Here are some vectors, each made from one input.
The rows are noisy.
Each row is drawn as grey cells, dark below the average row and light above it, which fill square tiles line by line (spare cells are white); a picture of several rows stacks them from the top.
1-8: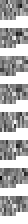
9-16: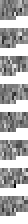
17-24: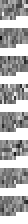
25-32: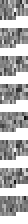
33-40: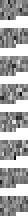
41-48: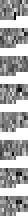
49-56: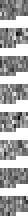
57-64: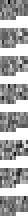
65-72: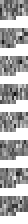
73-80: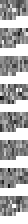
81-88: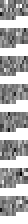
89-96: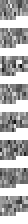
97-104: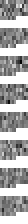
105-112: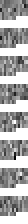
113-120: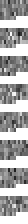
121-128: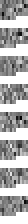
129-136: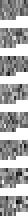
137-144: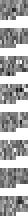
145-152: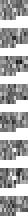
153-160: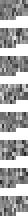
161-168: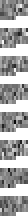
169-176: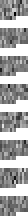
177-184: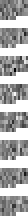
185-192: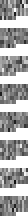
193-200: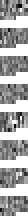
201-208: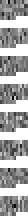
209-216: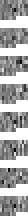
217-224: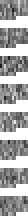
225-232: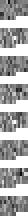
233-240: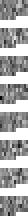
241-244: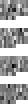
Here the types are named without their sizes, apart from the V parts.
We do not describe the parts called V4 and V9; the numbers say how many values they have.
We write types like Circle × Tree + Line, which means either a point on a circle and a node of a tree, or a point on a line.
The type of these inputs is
Bool × Bool × Bool × V4 × V9 + Label.
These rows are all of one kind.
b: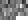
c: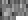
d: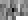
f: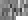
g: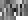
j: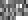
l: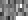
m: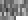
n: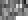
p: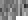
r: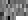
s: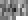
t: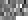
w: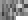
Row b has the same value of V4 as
c, l and n.
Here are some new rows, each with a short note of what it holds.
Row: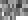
a label
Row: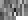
three true/false values, a value of V4 and a value of V9
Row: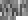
three true/false values, a value of V4 and a value of V9
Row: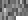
three true/false values, a value of V4 and a value of V9
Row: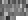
three true/false values, a value of V4 and a value of V9
